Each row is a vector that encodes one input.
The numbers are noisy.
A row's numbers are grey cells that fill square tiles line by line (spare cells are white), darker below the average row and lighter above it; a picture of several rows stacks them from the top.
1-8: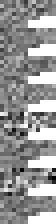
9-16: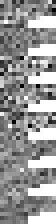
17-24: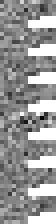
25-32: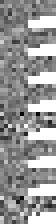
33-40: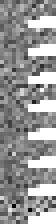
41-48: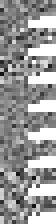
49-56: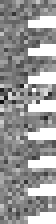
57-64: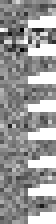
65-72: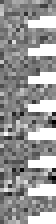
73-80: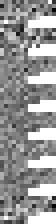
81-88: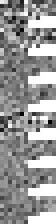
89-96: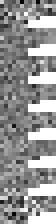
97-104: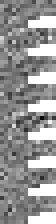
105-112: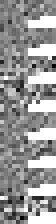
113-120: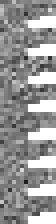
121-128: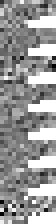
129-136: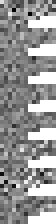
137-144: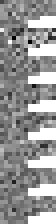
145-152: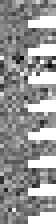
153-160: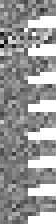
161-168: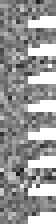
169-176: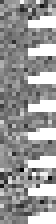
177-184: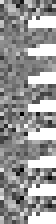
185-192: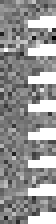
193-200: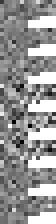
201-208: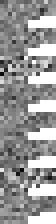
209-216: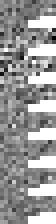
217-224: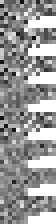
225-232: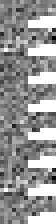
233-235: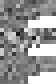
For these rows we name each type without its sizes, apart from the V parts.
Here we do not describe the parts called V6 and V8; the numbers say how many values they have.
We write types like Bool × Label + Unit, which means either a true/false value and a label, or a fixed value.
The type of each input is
Line × (Line + V8) + V6.
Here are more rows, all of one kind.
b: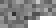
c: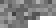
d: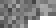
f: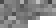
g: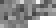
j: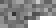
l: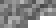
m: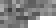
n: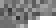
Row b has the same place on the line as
c, g and j.
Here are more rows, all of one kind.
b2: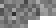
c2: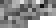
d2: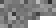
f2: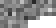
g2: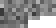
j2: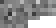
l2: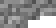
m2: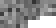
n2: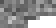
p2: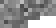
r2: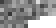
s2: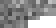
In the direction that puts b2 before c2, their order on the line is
r2, j2, s2, f2, m2, g2, b2, l2, n2, d2, c2, p2.
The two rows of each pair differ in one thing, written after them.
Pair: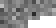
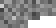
the place on the line
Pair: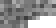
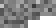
the place on the line
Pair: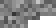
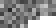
the place on the line
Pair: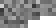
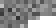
the place on the line
